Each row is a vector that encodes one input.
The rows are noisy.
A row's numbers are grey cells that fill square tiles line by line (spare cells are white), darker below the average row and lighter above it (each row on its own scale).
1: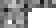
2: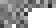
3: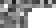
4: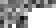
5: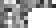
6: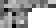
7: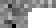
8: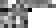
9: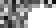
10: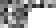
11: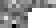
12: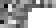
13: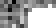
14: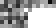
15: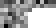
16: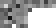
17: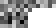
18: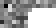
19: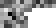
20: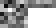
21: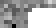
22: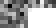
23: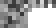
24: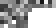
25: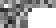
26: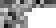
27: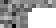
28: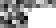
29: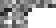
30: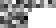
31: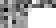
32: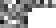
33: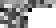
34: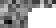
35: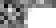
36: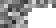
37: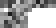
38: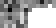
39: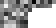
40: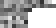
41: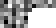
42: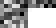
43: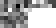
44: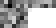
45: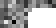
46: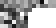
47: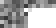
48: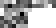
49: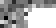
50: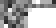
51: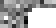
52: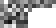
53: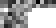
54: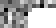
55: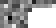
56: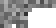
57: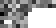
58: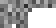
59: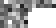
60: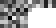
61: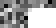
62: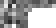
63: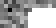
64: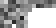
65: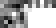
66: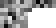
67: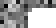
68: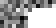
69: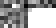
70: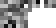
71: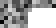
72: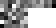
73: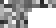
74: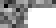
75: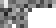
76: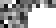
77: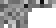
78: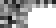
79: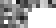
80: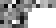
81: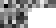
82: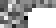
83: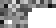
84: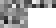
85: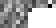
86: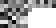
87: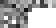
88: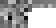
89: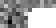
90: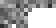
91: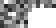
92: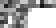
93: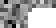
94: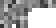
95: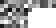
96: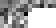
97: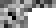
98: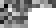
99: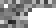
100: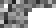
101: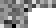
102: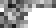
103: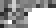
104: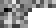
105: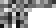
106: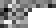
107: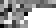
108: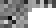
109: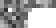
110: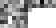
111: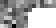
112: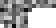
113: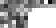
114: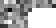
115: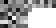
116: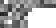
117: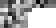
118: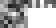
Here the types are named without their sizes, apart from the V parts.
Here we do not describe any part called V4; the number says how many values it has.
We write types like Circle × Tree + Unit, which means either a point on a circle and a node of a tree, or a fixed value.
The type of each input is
(Bool × Bool × Bool × Bool + Tree) × V4 + Unit.
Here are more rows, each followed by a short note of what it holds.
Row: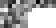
a fixed value
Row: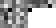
a node of a tree and a value of V4
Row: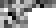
a fixed value
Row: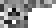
a node of a tree and a value of V4
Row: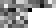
a node of a tree and a value of V4
